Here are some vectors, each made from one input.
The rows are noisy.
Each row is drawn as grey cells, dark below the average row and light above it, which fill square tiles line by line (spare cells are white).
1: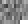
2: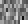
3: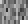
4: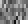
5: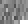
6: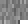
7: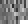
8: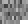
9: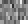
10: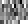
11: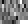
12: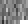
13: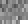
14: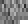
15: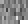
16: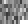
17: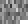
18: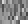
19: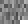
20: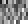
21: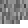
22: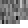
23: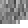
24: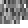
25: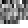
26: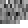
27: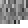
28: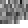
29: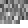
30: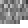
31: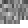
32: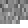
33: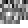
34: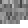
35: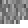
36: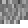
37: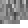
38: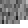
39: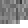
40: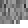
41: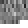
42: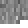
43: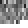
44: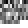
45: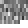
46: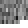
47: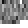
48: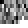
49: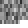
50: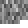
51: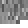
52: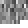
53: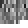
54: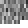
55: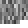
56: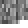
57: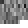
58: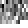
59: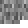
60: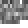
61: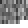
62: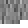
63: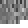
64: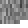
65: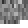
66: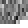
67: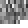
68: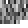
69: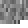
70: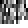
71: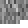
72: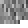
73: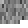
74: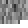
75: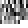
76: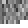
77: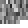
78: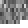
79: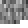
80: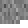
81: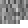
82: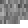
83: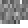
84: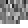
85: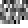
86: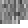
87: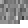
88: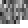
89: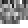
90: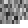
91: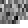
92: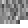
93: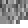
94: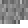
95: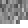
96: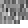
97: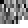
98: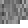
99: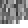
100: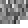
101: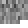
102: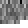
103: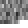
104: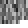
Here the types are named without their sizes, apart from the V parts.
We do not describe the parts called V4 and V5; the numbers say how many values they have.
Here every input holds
a value of V5, together with either a point on a circle, or a true/false value and a value of V4.
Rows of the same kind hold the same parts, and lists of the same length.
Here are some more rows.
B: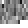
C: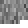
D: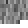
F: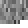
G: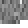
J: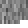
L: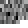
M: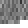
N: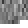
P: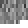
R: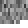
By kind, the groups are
B, L, M
C, D, F, G, J, N, P, R

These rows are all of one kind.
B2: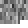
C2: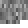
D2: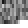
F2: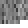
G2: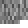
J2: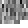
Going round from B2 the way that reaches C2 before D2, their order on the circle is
B2, G2, J2, C2, F2, D2.
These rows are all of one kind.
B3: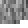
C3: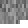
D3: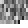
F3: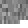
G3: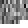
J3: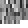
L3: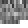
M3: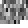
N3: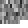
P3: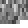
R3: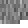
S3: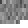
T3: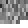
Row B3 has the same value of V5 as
G3 and P3.
